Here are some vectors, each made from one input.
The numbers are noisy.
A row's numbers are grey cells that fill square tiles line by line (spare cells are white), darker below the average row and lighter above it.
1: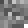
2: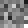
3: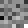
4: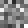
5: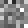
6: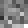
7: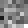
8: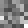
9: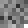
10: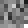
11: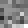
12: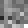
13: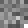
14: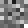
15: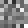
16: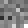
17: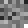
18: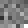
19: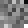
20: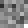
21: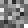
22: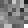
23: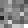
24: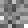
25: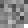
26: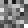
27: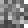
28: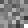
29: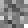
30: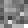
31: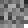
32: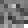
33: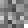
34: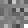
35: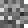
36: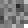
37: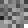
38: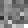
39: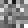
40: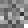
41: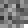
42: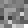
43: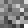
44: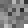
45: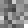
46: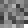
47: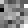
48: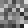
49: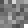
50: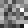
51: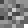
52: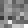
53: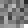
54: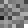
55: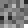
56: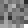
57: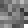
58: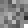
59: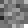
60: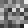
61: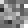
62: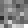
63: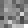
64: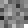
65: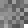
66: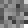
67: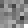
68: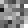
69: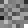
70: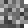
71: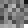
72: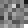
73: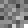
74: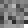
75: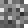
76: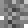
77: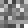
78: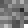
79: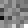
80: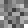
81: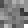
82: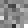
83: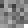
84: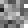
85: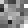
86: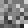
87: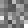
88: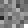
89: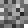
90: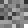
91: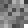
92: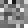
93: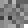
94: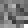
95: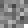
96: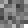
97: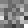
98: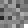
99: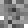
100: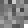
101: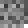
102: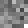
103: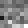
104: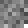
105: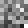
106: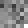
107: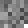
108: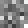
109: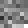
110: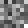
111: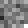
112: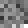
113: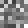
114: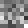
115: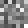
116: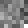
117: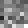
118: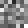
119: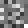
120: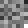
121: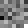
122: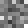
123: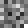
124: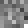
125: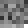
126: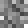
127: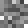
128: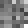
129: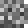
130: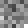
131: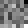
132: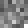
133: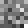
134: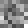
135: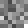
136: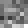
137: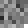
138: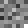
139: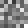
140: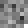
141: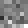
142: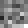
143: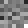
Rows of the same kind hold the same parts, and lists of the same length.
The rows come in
4 kinds.
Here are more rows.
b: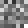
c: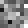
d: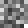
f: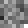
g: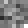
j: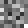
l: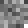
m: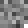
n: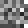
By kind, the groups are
b
c
d, j, l
f, g, m, n

